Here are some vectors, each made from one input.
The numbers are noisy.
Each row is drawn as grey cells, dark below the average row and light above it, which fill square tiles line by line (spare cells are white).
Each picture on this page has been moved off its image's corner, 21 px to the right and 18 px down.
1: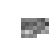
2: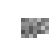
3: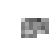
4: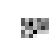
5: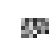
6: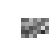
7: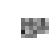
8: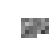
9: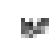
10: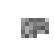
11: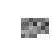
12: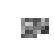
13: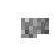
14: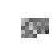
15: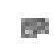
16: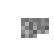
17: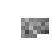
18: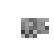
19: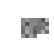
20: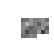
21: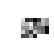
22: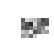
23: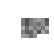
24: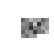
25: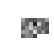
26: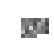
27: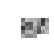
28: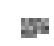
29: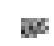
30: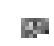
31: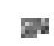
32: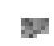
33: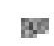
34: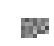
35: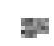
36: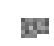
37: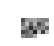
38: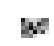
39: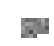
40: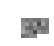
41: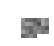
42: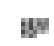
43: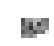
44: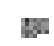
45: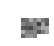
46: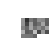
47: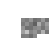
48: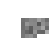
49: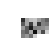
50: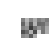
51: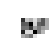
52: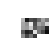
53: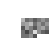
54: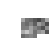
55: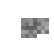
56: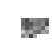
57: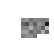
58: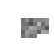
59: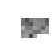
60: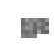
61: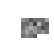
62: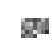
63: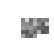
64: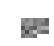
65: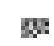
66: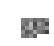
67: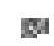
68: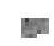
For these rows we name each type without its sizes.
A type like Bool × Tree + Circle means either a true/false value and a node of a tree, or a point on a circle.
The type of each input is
(Bool × Bool × Bool + Unit) × Label.
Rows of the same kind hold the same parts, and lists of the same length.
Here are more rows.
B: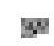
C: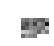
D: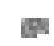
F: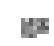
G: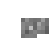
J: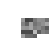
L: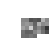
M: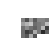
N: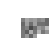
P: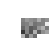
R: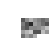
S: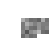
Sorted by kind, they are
B, C, D, F, J, P, R
G, L, M, N, S

